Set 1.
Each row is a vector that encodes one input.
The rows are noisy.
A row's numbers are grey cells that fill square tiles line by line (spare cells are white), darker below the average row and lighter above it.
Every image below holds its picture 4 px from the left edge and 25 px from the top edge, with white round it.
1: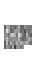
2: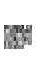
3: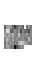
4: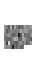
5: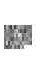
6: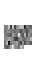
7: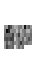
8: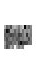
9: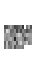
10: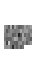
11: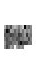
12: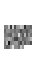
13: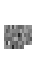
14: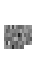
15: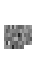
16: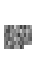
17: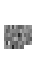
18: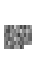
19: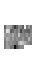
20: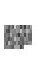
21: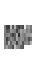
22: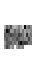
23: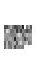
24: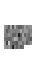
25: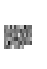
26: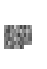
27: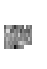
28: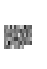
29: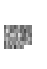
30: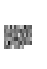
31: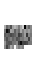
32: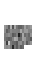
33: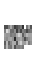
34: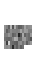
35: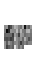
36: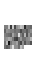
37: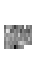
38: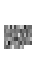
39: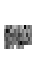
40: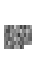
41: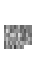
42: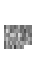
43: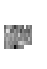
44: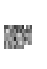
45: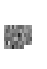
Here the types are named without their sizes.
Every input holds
a point on a line and a true/false value.
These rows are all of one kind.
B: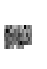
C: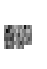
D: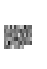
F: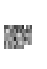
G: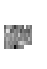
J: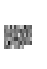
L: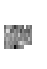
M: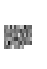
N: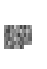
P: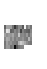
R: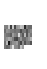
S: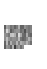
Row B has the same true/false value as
C and N.
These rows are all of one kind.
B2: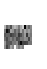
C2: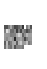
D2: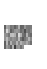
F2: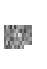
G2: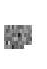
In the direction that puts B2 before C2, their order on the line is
B2, F2, D2, G2, C2.
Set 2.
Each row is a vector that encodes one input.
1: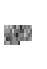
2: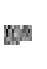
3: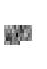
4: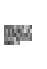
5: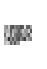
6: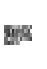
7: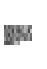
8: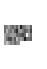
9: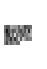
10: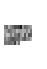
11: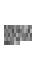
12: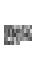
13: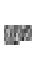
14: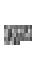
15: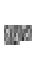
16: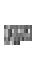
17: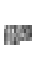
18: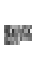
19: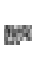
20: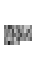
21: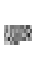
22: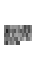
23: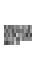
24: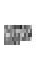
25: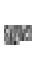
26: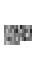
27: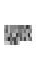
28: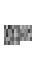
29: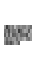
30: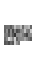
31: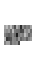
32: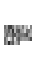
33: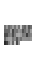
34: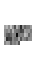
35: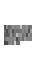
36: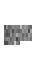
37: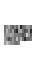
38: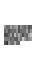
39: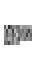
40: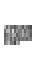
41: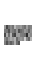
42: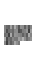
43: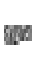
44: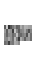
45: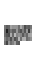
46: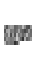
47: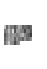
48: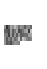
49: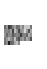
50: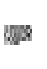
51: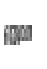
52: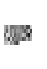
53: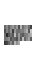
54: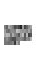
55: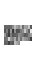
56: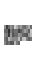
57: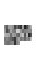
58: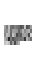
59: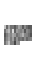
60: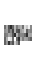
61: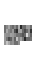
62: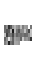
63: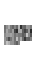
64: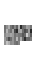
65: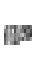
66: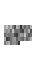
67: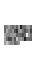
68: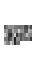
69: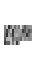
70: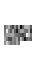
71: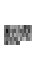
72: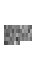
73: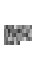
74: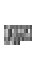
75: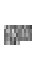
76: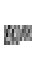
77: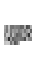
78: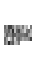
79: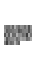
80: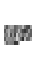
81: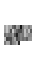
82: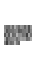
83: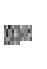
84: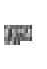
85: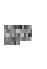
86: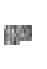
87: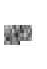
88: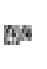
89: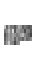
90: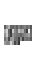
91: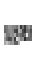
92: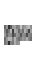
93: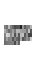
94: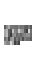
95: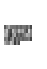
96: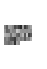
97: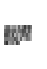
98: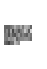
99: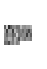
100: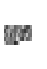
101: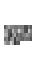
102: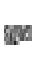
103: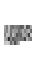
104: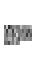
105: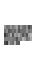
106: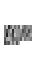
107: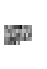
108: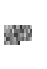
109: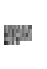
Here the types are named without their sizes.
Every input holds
either a label, or a point on each of two lines.
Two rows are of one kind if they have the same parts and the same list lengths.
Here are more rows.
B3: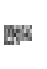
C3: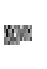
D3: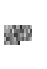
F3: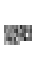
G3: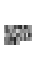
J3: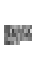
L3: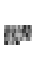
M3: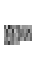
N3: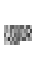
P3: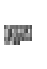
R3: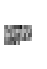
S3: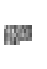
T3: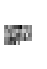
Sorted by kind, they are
B3, C3, J3, L3, M3
D3, F3, G3, N3, P3, R3, S3, T3

